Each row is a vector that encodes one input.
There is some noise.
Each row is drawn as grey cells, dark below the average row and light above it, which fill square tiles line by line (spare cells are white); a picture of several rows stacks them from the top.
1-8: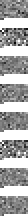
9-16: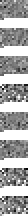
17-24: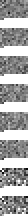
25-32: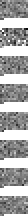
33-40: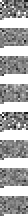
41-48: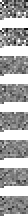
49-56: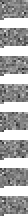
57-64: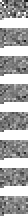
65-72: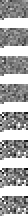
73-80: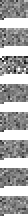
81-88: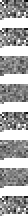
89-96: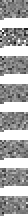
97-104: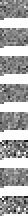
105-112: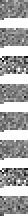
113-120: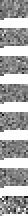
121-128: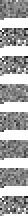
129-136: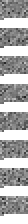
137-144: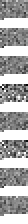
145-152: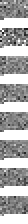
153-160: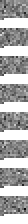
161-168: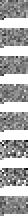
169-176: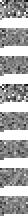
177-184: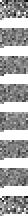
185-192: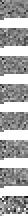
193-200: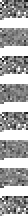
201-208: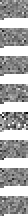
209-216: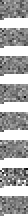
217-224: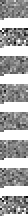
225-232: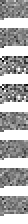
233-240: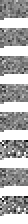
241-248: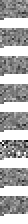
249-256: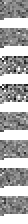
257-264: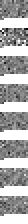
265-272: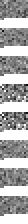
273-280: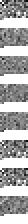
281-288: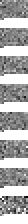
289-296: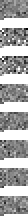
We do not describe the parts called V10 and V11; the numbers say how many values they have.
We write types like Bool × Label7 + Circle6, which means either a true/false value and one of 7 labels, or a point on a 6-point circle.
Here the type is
Bool × Line6 × V10 × V11 + Line3 × Line5.
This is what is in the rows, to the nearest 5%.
About 20% of them hold a point on a 3-point line and a point on a 5-point line. The rest hold a point on a 6-point line, a true/false value, a value of V10 and a value of V11.
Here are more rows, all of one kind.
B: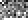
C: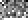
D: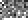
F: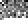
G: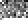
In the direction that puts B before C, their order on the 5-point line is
D, B, F, G, C.
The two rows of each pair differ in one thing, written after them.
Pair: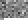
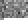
the true/false value
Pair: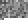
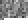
the true/false value
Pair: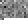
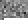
the value of V11
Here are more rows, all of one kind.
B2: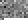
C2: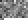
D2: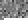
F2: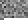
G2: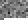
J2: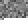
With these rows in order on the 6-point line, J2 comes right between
D2 and G2.
